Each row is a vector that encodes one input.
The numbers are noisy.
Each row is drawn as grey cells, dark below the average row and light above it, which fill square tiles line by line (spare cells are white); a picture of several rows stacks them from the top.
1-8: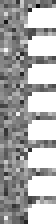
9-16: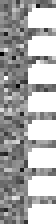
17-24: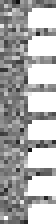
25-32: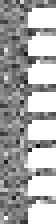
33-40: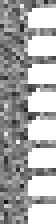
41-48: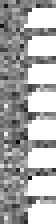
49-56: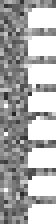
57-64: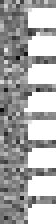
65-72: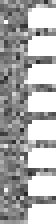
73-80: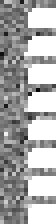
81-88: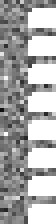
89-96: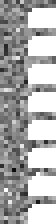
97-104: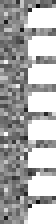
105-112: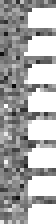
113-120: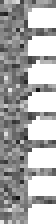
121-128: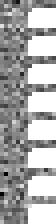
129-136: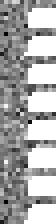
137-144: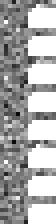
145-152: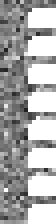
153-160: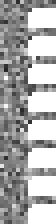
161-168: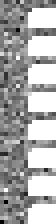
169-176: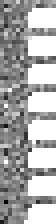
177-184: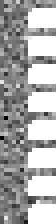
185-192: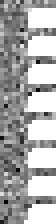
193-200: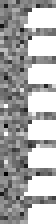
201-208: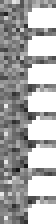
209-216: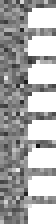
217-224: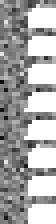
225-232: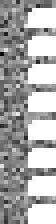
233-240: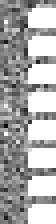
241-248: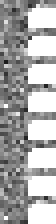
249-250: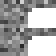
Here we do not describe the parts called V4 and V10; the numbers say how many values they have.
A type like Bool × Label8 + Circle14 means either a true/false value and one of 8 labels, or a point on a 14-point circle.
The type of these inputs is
Bool × (Line9 + V10) + (Label5 + Tree8) × V4.
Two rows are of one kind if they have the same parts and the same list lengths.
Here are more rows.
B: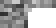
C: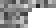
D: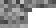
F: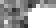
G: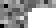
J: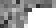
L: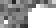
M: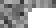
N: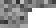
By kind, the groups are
B, M
C
D, F, N
G, J, L

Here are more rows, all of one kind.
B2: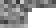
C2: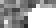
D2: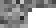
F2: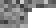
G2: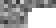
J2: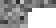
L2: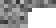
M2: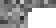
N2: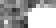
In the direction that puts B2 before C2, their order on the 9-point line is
B2, G2, N2, F2, C2, L2, J2, M2, D2.
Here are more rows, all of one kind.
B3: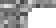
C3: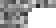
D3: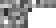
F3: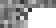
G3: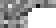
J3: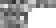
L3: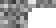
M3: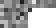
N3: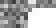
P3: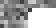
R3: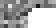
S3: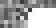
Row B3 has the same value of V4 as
J3, L3 and N3.
